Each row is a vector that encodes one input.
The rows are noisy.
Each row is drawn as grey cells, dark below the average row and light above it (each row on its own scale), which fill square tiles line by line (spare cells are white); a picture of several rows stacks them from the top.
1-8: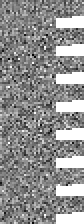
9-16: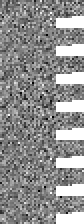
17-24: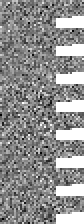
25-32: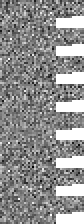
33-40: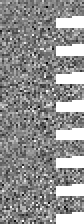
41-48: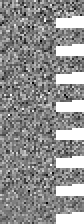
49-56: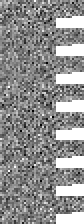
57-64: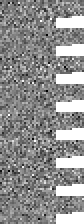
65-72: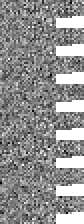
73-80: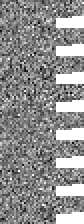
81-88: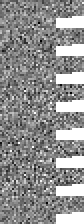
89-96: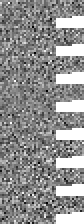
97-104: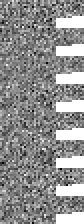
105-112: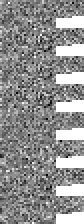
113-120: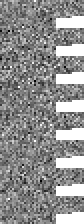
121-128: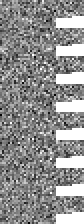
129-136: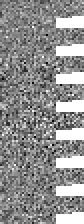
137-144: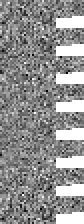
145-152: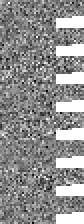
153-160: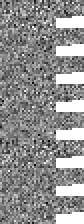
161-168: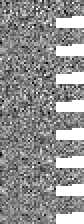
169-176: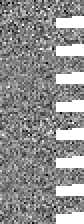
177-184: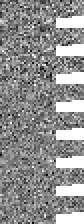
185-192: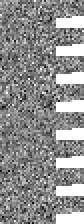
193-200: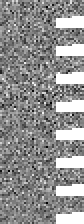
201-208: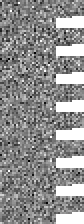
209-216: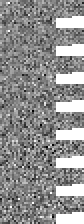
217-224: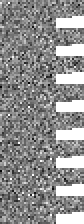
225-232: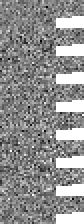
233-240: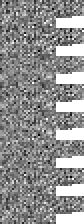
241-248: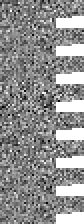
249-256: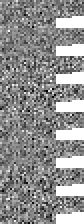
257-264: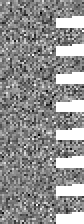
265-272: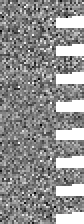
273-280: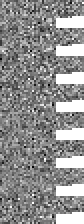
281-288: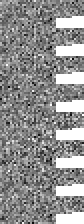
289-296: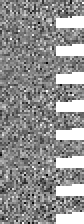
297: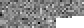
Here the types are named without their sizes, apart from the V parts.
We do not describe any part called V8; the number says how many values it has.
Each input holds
either a point on a circle, a true/false value and a value of V8, or a point on each of two lines.
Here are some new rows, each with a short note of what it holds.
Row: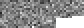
a point on each of two lines
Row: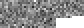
a point on a circle, a true/false value and a value of V8
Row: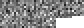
a point on each of two lines
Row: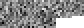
a point on a circle, a true/false value and a value of V8
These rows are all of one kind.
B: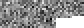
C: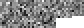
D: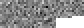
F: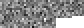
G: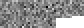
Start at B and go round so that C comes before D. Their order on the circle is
B, C, G, F, D.
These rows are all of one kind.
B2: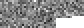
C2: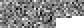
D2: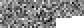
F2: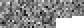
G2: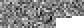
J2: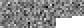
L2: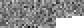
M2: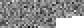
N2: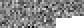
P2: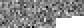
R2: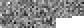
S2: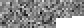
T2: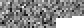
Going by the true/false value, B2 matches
L2, M2, N2 and P2.
